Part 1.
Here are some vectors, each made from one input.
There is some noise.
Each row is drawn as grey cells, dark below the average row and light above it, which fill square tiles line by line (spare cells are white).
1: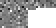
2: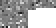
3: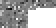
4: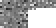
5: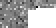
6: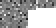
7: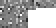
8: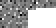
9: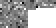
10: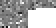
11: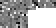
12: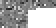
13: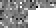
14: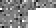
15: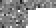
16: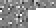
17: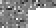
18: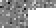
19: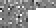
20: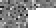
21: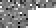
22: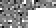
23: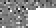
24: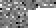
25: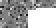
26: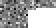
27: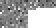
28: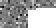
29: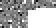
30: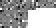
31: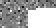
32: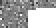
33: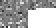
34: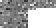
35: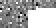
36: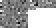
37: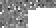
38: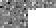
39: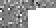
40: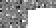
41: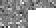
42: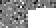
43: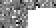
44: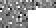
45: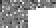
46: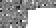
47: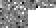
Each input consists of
one of 7 labels and a point on a 5-point line.
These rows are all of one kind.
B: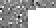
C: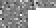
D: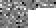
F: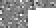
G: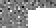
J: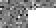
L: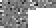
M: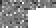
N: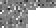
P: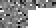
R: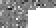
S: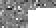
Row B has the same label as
C and F.
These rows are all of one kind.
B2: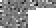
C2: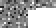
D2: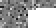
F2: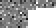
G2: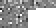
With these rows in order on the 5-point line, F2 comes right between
D2 and G2.
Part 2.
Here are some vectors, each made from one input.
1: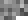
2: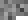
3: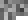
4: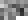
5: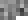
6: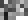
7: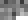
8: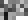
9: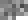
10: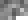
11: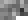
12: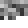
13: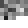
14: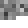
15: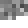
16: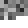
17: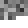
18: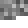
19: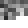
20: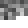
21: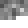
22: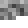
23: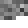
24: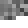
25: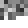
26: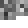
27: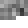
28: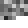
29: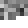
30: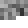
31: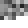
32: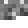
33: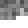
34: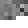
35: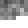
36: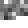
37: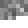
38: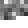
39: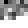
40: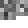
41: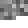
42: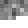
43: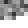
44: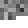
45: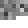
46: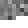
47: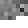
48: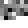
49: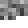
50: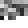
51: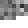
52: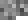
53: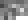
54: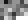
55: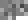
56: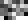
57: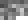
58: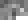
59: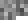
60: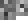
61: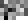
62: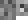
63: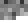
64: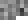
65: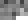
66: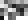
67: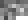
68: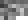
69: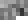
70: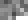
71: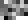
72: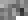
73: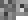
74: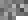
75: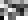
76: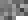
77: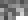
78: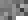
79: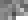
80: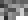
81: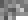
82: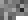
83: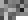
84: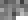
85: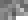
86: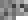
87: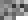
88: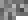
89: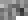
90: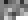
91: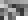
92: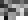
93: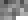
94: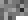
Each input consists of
a point on an 8-point line and a true/false value.
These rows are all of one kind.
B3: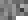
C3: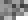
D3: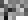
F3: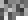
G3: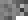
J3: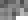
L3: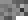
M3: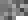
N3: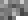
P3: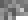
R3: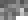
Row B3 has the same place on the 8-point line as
J3, M3 and R3.
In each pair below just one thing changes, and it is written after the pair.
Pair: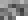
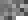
the place on the 8-point line
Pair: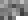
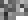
the true/false value
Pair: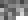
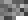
the true/false value
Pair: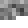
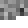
the place on the 8-point line
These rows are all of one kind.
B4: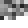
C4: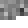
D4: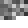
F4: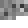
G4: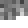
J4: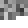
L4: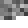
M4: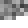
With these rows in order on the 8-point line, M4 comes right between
C4 and F4.
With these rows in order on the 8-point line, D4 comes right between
J4 and L4.
